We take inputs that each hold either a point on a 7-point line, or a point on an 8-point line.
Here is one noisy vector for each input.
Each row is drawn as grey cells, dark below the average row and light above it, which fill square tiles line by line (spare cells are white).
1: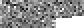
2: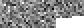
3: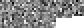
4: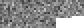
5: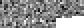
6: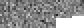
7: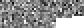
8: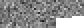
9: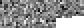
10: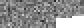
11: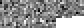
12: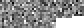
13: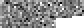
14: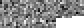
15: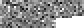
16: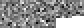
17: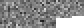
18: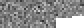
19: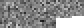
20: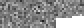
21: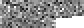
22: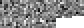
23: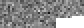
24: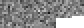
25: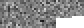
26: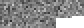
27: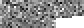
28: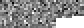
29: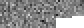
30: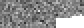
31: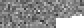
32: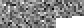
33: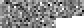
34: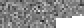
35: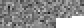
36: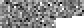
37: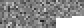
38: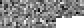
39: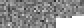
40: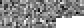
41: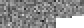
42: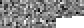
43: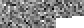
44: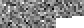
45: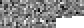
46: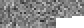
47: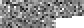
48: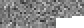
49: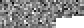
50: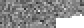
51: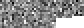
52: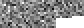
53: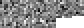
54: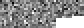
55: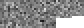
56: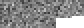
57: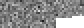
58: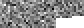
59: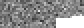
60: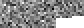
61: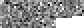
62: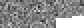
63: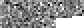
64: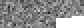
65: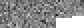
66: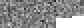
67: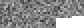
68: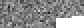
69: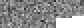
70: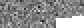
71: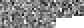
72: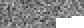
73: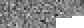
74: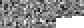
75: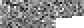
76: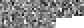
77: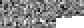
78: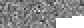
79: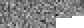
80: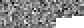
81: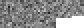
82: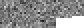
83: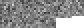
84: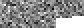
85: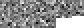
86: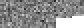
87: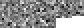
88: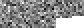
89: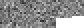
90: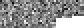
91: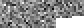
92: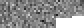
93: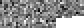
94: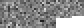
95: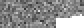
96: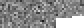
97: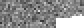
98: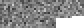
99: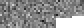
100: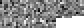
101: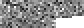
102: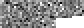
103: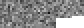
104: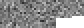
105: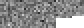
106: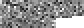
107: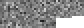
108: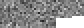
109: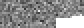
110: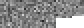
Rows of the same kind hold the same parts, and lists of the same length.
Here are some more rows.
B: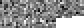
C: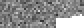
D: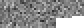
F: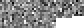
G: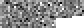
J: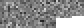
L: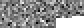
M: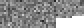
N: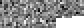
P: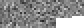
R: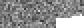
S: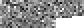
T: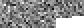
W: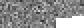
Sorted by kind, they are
B, F, G, L, N, S, T
C, D, J, M, P, R, W

